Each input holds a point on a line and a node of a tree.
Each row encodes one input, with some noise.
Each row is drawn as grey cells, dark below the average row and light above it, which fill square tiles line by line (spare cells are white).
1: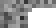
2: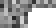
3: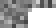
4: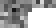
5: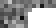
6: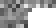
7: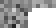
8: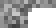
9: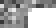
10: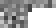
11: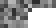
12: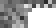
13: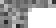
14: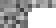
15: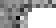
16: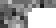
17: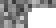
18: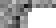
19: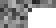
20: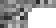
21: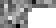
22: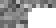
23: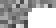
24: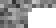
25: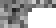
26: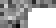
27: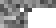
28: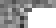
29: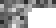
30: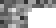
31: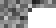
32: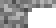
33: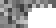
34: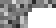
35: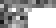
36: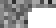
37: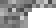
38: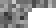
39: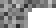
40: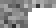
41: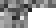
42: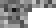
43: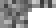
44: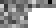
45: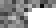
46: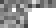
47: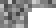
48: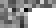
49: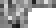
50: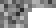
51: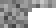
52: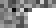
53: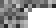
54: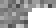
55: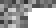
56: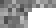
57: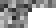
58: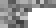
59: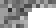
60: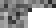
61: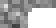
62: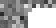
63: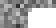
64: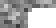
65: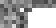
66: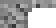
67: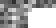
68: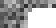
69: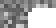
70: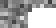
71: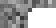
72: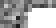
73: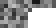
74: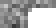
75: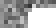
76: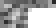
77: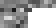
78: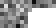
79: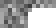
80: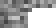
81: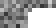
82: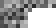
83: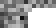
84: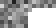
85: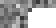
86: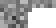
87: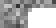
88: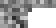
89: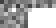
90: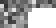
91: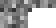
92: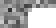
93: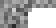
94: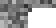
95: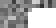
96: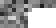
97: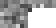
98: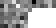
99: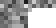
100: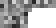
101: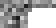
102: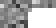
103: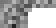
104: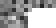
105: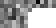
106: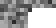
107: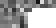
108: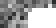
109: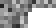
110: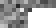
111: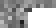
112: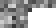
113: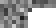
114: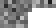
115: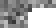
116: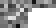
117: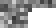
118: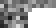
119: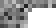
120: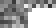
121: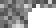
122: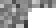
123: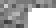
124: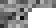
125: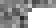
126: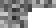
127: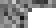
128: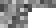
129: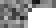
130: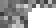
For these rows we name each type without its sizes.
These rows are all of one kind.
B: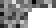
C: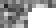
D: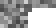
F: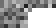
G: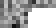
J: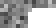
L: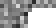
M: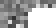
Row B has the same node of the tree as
G and L.
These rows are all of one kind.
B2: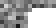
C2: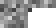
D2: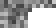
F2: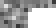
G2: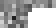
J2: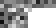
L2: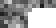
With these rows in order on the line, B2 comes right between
F2 and J2.
